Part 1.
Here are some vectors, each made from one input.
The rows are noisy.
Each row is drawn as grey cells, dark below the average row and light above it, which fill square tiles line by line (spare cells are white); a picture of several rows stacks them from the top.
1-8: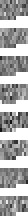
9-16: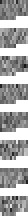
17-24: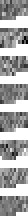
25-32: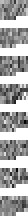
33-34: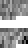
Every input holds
one of 6 labels.
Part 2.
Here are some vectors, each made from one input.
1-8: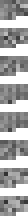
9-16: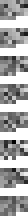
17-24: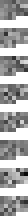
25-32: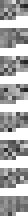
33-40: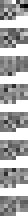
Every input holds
a point on a 4-point line.
